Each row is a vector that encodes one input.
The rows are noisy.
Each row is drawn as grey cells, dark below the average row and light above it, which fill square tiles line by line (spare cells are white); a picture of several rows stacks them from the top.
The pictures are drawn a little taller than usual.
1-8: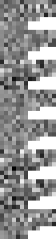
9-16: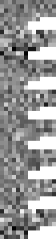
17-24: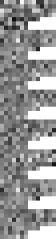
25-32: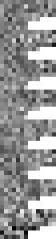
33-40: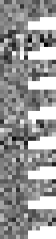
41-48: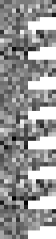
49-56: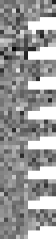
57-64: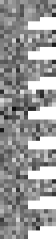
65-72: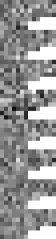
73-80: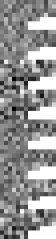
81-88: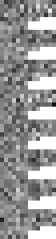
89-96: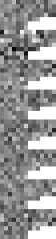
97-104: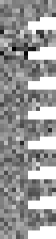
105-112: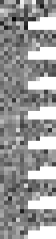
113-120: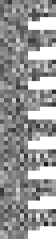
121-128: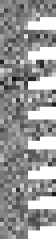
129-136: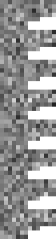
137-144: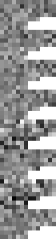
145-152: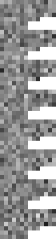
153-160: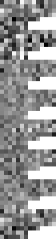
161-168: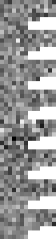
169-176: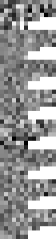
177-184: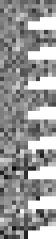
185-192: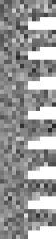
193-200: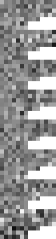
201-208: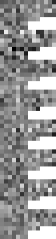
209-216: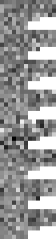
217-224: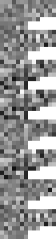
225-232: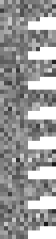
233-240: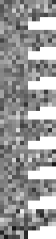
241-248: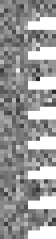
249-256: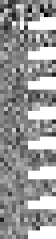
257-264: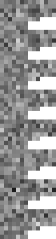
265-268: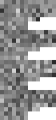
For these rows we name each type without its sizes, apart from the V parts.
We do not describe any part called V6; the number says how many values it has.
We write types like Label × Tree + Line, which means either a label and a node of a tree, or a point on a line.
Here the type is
Bool × V6 + List(Line).
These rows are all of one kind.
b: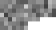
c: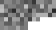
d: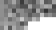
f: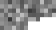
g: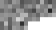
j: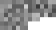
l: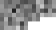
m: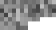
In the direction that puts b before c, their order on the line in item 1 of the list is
l, d, g, f, m, b, j, c.
